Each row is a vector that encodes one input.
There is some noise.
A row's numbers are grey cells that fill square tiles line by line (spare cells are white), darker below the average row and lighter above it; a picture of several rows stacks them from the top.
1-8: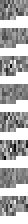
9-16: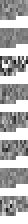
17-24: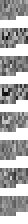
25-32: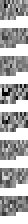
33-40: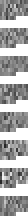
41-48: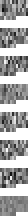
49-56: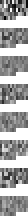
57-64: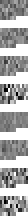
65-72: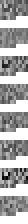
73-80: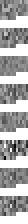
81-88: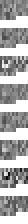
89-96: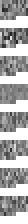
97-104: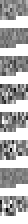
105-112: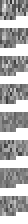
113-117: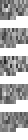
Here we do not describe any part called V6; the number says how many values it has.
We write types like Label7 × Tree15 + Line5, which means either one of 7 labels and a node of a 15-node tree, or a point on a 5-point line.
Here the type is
(Bool × Circle8 + Unit) × V6.
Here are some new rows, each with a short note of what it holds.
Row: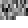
a point on an 8-point circle, a true/false value and a value of V6
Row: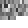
a point on an 8-point circle, a true/false value and a value of V6
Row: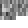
a point on an 8-point circle, a true/false value and a value of V6
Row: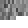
a value of V6
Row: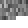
a value of V6
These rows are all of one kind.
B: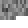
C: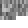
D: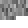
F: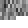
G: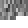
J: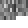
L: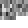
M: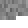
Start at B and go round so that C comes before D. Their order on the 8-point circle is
B, L, G, J, C, F, M, D.
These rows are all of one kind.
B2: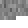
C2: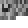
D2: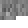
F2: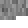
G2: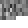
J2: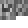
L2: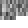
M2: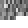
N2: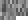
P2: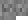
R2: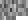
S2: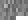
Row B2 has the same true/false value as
D2 and R2.
